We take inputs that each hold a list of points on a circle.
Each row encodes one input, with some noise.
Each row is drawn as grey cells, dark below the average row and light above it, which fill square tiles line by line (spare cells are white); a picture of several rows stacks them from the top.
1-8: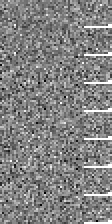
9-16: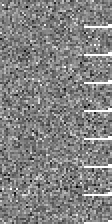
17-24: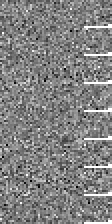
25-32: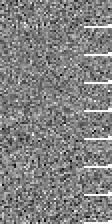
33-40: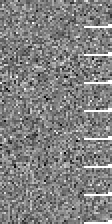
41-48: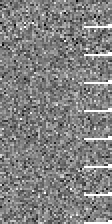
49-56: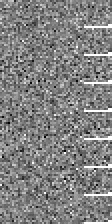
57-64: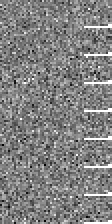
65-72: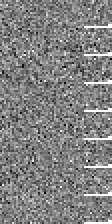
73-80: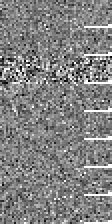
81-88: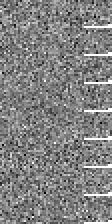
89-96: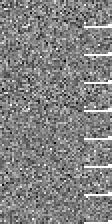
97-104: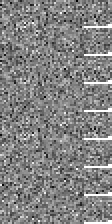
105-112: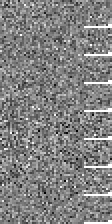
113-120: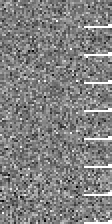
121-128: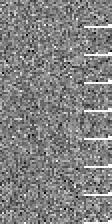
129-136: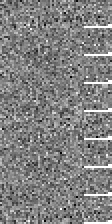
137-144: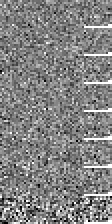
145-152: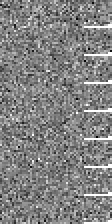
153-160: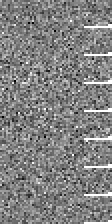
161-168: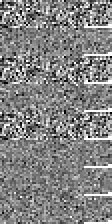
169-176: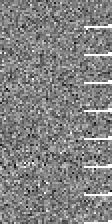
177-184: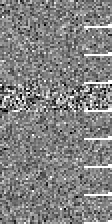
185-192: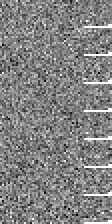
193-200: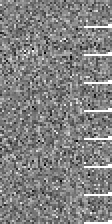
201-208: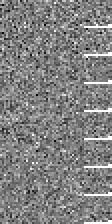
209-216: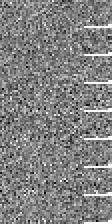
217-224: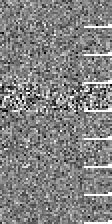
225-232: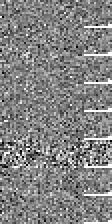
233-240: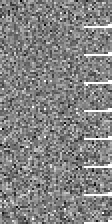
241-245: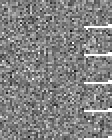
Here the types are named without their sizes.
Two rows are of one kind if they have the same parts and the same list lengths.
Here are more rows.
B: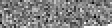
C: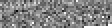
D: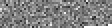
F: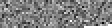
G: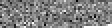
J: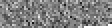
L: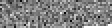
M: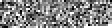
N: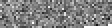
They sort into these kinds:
B, G, L
C, D, F, J, N
M

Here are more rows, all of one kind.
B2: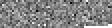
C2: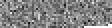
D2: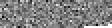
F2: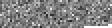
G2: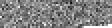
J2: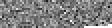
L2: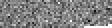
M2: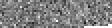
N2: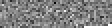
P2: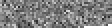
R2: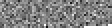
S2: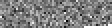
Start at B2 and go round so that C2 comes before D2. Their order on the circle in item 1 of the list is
B2, F2, N2, M2, L2, C2, P2, S2, J2, D2, G2, R2.
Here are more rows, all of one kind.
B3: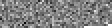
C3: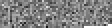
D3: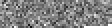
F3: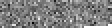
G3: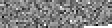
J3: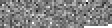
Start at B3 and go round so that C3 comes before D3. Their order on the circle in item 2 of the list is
B3, C3, G3, D3, F3, J3.
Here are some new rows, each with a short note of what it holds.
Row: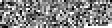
the empty list
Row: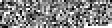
the empty list
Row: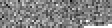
a list of two items
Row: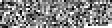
the empty list
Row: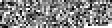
the empty list
